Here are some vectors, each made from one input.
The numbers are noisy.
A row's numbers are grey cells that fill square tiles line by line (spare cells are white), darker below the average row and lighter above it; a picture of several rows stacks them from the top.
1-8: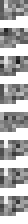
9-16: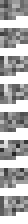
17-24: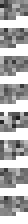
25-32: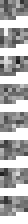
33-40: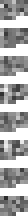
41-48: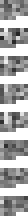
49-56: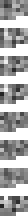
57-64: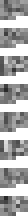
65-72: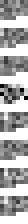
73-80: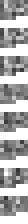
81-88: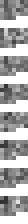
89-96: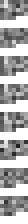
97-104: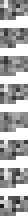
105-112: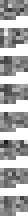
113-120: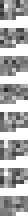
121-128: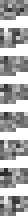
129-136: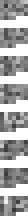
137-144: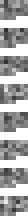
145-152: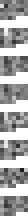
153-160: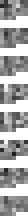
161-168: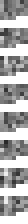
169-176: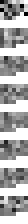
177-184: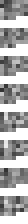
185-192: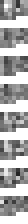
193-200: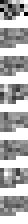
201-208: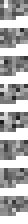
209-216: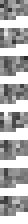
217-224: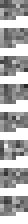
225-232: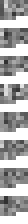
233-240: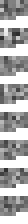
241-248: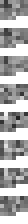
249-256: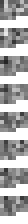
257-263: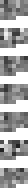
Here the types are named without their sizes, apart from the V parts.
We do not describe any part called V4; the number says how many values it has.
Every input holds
a list of items, each a point on a line and a value of V4.
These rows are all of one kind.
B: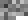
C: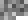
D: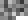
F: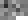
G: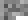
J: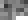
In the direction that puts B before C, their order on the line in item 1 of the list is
B, F, G, C, D, J.
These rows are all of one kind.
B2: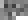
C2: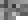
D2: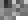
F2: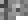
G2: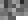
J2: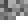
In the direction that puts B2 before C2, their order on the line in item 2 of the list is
D2, B2, J2, F2, C2, G2.
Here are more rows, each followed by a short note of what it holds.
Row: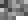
a list of two items
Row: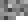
a list of two items
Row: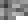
a list of two items
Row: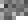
a list of two items
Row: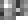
a list of one item
